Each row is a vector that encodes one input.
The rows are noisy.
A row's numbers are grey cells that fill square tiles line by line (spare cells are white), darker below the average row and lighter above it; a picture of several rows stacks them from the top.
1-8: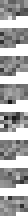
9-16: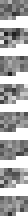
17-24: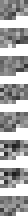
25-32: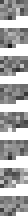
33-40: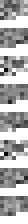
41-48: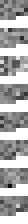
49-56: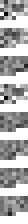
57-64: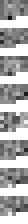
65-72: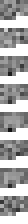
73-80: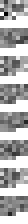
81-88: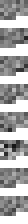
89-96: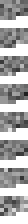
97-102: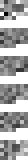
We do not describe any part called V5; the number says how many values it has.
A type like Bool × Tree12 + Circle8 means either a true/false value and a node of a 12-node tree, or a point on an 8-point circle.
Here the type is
Bool × List2(V5) + Line4.
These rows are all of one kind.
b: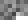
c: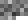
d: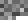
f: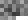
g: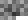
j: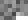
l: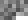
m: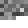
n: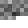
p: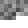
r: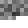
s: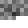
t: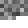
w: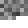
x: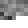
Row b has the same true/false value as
j, l, p and x.
